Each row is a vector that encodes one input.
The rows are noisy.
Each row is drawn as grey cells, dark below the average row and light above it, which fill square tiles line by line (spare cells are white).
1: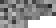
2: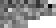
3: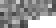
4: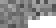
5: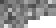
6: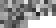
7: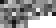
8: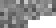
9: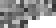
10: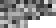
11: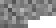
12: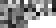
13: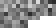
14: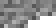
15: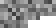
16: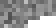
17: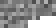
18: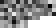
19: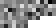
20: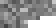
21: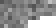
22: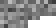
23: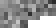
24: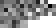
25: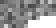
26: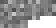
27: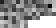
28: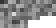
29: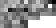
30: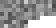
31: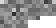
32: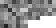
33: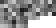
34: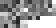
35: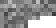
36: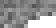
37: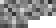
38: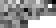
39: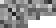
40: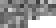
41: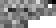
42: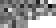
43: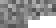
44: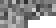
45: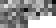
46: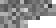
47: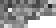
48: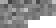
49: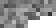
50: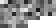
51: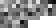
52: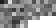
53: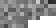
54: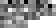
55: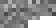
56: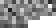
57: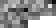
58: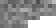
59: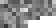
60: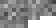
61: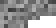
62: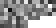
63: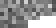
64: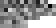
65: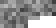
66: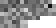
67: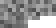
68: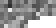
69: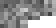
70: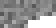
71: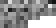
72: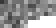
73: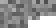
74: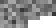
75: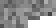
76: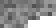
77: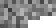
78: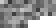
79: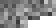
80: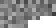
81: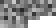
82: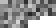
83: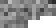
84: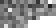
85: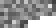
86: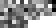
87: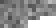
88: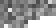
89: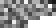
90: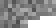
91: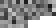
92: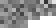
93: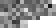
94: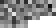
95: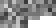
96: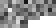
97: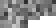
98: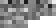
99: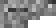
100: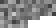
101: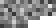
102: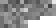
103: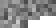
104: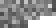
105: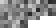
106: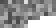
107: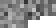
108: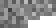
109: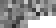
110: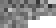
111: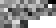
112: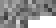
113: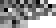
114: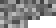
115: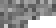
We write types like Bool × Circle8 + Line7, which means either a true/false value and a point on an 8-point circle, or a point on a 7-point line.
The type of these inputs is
Line6 × Line7 + Line8.
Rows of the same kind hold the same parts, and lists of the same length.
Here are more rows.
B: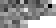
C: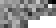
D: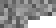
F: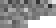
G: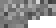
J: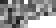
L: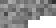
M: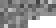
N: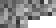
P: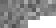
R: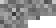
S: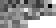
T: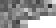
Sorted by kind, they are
B, D, F, J, M, N, P, R, S, T
C, G, L

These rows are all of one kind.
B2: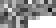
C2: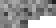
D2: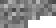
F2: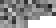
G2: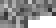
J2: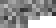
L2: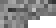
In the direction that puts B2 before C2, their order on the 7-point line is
B2, C2, D2, G2, L2, J2, F2.
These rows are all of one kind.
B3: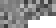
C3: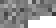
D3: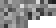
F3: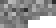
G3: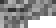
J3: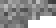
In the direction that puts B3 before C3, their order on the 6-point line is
G3, F3, D3, J3, B3, C3.
